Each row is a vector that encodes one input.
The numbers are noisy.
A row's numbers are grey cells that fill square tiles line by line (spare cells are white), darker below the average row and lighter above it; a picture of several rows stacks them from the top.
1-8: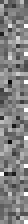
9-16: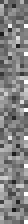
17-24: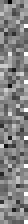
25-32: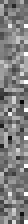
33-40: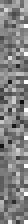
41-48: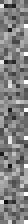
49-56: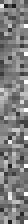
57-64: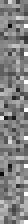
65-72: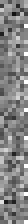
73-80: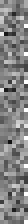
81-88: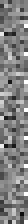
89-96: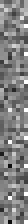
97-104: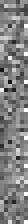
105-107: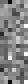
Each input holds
a true/false value, together with either a point on a 6-point circle, or a fixed value.
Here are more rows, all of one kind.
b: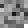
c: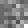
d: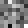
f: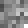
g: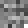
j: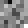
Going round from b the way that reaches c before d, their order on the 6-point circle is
b, j, f, c, d, g.
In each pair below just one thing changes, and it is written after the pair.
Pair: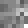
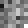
the true/false value
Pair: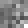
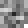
the place on the 6-point circle
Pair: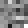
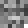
the true/false value
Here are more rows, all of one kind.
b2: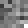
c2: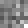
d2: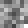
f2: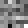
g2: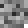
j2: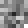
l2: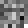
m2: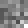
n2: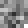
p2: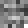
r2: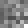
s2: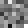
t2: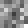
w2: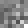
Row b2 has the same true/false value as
g2, l2 and p2.
